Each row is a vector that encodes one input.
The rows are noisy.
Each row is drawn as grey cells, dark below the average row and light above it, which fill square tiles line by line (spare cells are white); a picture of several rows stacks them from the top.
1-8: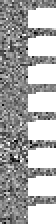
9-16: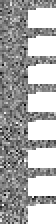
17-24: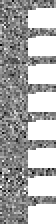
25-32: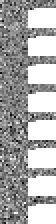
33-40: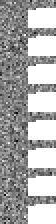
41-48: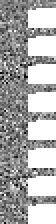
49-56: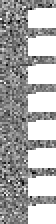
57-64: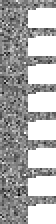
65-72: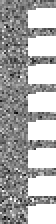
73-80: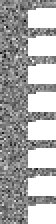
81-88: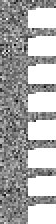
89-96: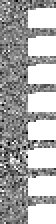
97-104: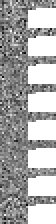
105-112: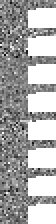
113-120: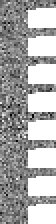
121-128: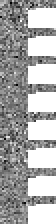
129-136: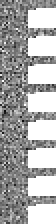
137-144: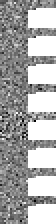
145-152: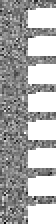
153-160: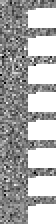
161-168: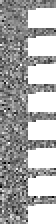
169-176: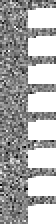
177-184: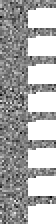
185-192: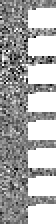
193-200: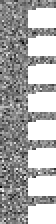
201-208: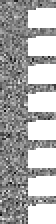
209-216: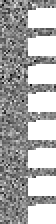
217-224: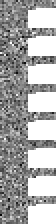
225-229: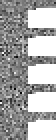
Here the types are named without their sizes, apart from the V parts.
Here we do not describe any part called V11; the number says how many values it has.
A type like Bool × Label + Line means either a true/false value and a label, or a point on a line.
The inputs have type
(Label + Line) × Line × V11.
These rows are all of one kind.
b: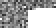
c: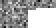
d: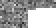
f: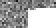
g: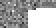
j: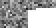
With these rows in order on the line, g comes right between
c and d.
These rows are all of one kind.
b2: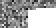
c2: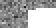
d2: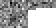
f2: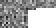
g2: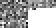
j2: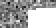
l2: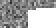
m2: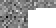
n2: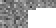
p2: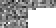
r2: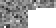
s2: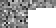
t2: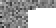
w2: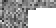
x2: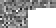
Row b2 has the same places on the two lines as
g2, p2, s2 and x2.
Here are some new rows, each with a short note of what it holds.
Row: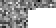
a label, a point on a line and a value of V11
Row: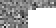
a label, a point on a line and a value of V11
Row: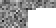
a point on each of two lines and a value of V11
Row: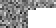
a point on each of two lines and a value of V11
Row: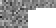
a point on each of two lines and a value of V11
